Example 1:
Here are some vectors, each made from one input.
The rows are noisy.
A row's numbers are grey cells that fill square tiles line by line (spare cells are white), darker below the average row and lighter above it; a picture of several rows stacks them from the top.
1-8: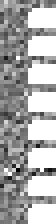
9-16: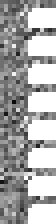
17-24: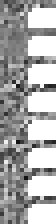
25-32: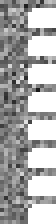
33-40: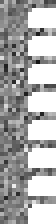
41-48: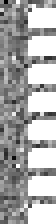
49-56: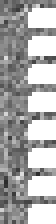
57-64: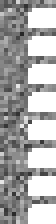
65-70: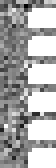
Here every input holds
a node of a 7-node tree.
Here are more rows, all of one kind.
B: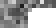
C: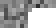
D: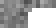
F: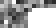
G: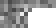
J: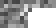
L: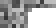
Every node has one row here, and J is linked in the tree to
G.
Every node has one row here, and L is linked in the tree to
C.
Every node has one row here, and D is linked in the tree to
B, C and G.
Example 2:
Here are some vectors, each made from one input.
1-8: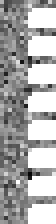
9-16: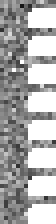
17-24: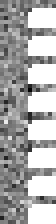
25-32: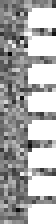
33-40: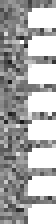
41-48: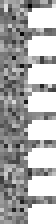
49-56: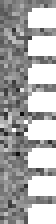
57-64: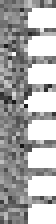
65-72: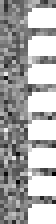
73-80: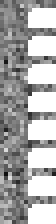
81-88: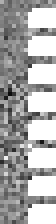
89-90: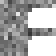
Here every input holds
three true/false values.
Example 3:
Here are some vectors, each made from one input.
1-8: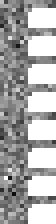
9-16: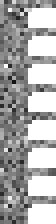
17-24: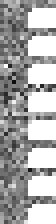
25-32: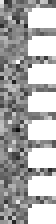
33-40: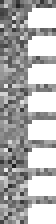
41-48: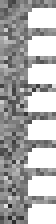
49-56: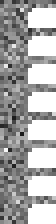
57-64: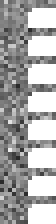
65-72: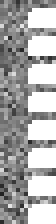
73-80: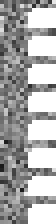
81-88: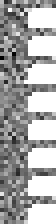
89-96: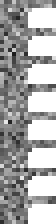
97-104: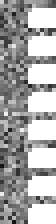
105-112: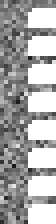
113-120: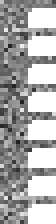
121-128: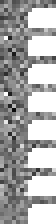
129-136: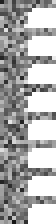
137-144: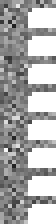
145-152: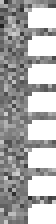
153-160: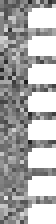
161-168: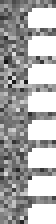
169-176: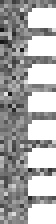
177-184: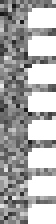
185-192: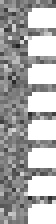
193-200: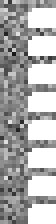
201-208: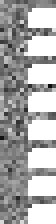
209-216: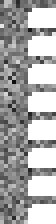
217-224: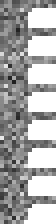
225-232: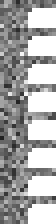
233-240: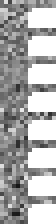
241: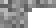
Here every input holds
a node of a 15-node tree.
